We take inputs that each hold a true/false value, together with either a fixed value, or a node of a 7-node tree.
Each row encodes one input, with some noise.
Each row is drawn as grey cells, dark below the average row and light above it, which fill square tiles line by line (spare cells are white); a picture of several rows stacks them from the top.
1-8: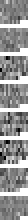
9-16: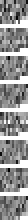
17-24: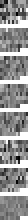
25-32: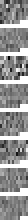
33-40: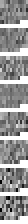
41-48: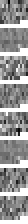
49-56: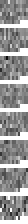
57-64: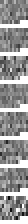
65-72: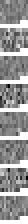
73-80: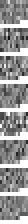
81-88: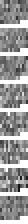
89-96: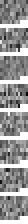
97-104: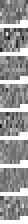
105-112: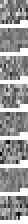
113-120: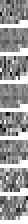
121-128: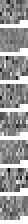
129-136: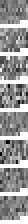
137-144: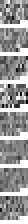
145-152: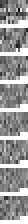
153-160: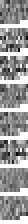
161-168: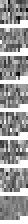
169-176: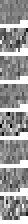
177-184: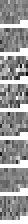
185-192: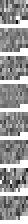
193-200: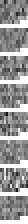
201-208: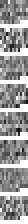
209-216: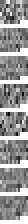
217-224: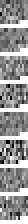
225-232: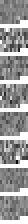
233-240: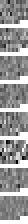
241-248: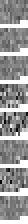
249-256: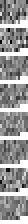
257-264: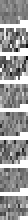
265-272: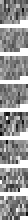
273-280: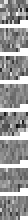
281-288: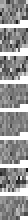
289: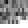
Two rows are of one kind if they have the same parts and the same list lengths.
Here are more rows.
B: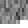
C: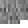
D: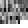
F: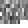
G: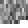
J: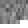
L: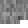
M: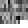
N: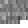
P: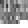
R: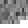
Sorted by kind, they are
B, C, D, G, J, L, N, P, R
F, M

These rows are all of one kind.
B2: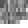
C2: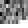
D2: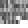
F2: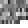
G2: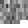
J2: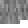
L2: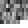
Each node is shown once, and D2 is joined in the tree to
F2.
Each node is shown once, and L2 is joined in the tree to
B2 and G2.
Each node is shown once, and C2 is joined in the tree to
J2.
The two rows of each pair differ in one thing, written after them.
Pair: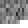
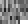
the true/false value
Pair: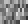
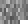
the node of the tree
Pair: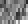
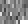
the true/false value
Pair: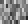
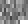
the true/false value
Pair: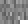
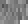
the true/false value
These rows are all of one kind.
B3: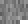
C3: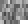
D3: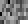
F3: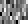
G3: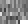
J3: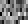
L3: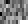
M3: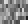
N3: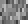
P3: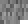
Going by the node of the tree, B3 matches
J3 and M3.
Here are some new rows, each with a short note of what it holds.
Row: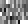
a node of a 7-node tree and a true/false value
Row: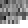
a true/false value
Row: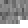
a node of a 7-node tree and a true/false value
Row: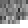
a true/false value
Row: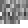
a true/false value
